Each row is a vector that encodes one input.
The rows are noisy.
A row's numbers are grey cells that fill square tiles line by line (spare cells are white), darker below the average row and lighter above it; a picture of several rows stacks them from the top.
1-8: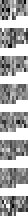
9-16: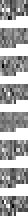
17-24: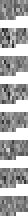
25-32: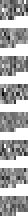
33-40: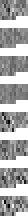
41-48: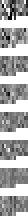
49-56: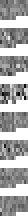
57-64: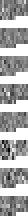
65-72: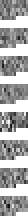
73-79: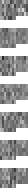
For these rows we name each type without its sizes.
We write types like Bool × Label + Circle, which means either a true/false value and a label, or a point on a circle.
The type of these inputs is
List(Circle).
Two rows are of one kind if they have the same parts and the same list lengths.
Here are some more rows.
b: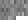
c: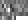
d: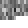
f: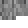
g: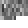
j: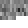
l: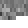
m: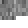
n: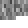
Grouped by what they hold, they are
b, d, j, n
c, f, l, m
g

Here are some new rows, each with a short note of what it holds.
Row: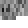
the empty list
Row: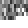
the empty list
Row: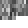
a list of one item
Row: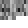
a list of one item
